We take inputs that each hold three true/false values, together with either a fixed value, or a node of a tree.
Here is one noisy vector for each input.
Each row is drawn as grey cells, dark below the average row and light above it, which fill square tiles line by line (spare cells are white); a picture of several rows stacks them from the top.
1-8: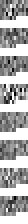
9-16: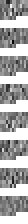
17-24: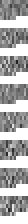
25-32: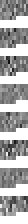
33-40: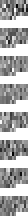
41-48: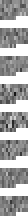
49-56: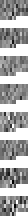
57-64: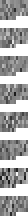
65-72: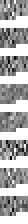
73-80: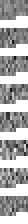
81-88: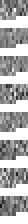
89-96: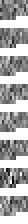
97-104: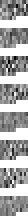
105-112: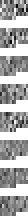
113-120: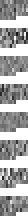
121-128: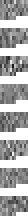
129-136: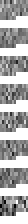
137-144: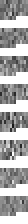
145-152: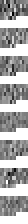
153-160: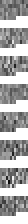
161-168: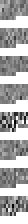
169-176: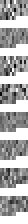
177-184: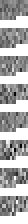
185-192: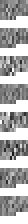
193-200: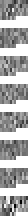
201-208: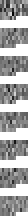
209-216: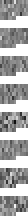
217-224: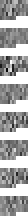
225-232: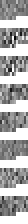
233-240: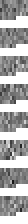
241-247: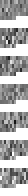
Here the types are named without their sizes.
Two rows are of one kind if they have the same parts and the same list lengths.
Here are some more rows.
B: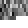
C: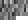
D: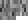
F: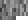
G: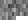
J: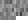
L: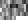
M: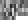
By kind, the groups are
B, C, D, F, G, L, M
J

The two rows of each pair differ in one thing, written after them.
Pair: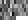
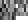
the node of the tree
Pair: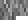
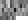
the node of the tree
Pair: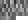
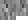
the node of the tree
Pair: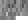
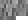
the node of the tree
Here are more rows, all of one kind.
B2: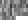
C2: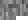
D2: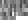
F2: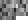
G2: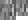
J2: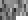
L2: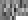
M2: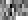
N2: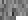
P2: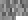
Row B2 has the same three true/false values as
D2, F2, L2 and P2.
